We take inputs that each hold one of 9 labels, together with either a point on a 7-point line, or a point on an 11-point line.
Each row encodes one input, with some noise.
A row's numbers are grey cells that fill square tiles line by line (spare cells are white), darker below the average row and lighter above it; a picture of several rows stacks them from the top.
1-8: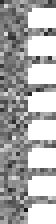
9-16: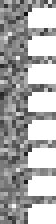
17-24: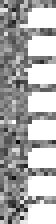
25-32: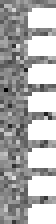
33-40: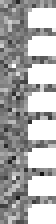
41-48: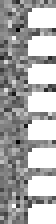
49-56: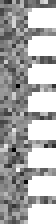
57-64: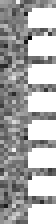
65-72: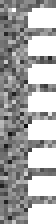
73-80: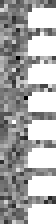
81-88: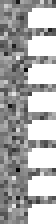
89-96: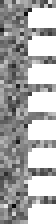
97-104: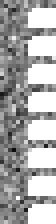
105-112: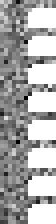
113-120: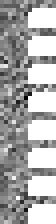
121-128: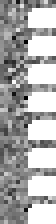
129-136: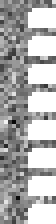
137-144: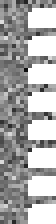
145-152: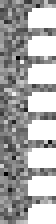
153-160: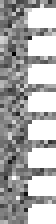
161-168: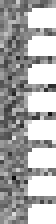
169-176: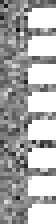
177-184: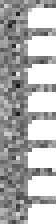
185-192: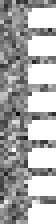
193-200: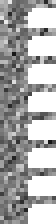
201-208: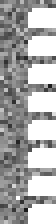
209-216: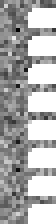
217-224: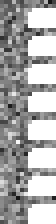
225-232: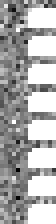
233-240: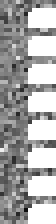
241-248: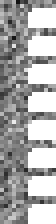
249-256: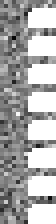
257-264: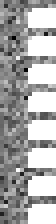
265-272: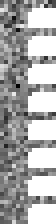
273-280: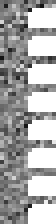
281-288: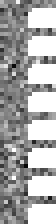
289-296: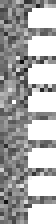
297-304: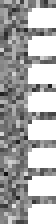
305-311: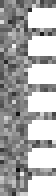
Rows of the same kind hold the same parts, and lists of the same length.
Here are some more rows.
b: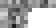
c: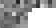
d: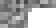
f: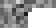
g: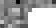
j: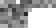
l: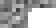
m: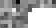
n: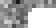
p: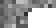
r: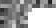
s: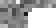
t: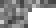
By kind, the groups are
b, d, f, j, l, n, p, r, s
c, g, m, t

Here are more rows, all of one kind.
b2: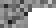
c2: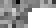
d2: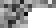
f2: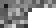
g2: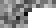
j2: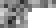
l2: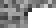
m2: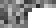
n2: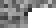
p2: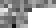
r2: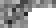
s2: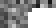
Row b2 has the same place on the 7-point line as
f2, j2 and r2.
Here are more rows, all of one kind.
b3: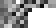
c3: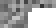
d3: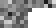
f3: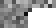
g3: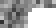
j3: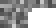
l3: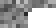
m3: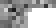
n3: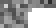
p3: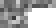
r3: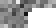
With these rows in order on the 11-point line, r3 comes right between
b3 and l3.
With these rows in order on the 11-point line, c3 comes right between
b3 and g3.
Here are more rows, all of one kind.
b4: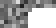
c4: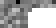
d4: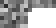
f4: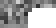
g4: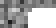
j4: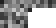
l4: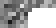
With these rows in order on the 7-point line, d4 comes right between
f4 and l4.
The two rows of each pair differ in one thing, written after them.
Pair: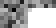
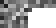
the place on the 7-point line
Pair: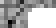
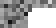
the label
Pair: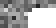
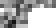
the label
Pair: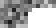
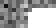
the label
